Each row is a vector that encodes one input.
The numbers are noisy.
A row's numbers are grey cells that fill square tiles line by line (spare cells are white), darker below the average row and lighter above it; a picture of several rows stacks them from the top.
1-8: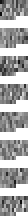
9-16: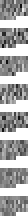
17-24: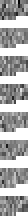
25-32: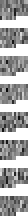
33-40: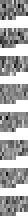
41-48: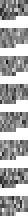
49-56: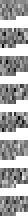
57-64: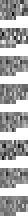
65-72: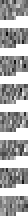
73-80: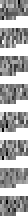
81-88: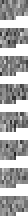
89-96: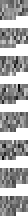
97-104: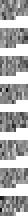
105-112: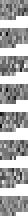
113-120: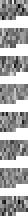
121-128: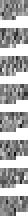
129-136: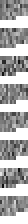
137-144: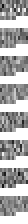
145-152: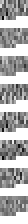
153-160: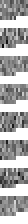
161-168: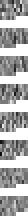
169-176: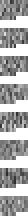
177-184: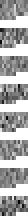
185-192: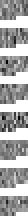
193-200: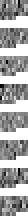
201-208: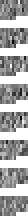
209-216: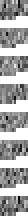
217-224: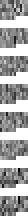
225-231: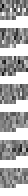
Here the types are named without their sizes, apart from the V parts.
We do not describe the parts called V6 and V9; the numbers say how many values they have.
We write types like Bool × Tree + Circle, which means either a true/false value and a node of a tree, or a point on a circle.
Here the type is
Label + (Line + V6) × V9 + Tree.
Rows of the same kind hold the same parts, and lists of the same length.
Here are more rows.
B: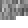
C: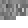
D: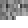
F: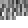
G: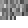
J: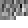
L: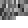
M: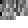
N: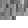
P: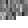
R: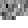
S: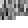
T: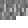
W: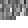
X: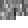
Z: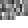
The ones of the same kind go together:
B, G, P, X
C, D, N, R, T
F, J, M, W, Z
L, S

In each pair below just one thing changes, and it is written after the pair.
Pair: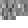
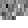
the value of V9
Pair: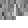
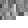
the place on the line
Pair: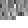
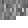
the value of V9
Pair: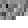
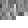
the value of V9
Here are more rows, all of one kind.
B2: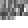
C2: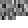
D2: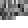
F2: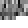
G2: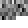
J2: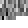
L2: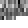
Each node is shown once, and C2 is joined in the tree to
F2 and G2.
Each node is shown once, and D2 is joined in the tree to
B2 and F2.
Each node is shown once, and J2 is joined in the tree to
L2.
